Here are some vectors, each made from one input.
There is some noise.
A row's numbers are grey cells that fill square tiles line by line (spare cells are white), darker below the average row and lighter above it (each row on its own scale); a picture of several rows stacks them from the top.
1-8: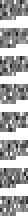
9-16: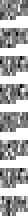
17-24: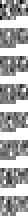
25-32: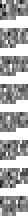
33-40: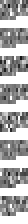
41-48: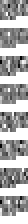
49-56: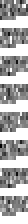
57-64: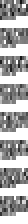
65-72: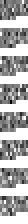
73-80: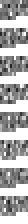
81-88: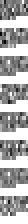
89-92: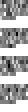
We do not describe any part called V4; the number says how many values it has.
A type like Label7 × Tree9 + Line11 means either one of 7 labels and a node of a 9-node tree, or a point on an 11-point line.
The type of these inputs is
List2(Line5 × V4).
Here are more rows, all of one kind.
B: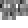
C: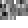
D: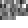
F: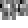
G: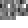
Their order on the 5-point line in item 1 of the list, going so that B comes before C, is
B, F, G, D, C.
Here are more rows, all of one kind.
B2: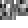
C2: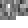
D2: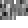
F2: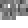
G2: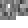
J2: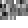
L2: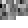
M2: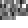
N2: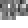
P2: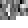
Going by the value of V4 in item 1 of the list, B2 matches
C2, D2, F2 and G2.
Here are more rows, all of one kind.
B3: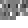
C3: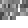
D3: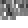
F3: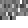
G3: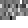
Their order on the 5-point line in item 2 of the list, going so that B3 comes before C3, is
B3, G3, F3, D3, C3.
